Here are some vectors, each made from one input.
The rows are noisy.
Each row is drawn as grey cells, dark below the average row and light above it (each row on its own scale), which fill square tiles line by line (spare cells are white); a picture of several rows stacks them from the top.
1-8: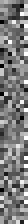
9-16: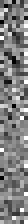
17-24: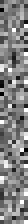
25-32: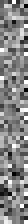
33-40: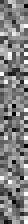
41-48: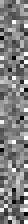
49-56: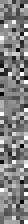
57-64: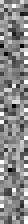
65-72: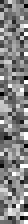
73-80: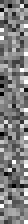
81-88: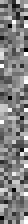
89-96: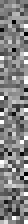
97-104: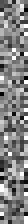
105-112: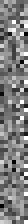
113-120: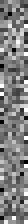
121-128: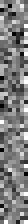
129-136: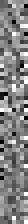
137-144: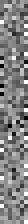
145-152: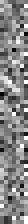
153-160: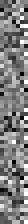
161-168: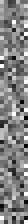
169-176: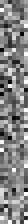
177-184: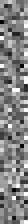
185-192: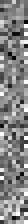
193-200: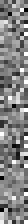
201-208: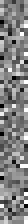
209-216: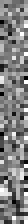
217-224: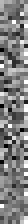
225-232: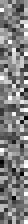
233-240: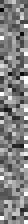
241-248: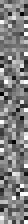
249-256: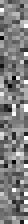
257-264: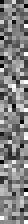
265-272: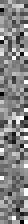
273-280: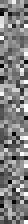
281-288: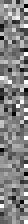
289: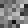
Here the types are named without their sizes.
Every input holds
a true/false value, together with a list of points on a line.
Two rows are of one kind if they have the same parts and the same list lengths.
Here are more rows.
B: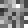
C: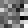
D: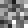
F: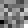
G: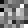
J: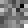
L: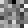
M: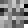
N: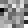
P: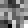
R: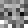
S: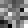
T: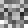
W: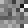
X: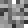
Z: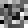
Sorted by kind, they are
B, C, D, F, G, M, N, S, X, Z
J, L, R, T, W
P

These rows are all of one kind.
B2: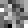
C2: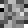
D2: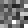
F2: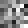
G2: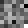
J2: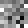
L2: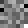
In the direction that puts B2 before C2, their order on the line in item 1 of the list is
J2, G2, D2, B2, L2, C2, F2.
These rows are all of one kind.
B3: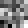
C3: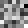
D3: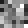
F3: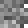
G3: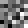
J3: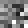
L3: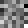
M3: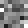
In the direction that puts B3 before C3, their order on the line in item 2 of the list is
D3, B3, C3, F3, G3, J3, M3, L3.
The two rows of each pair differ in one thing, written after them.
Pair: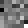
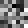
the true/false value
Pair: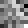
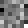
the place on the line in item 1 of the list
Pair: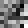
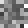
the place on the line in item 2 of the list
